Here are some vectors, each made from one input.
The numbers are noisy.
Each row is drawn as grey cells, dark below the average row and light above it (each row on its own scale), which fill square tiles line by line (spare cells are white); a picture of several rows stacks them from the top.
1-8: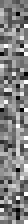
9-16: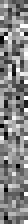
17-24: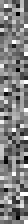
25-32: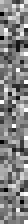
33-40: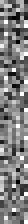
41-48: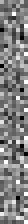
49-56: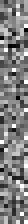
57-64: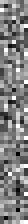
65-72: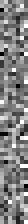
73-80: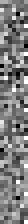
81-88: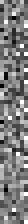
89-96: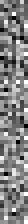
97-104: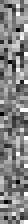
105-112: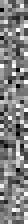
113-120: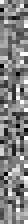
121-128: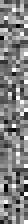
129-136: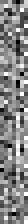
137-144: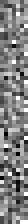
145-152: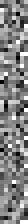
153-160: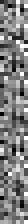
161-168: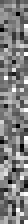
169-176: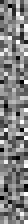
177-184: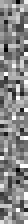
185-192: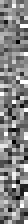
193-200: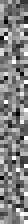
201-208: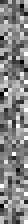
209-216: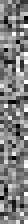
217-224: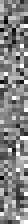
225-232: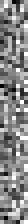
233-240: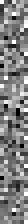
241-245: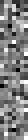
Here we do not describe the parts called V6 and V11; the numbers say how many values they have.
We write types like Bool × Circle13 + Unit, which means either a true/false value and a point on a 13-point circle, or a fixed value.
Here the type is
Line8 × V6 + Line9 + V11.
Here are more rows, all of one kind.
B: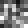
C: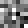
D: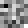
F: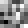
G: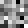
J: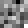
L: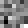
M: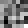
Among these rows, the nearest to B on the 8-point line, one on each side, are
C and D.
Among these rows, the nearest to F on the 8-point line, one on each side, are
D and M.
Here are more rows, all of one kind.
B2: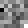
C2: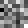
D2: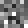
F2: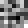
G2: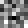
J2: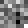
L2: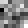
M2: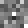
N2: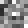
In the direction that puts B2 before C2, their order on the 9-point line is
M2, D2, N2, G2, F2, L2, B2, C2, J2.
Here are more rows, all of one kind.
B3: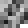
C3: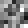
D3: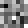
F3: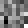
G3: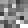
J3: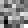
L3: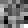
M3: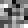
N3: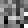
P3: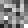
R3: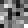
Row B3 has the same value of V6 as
C3 and M3.
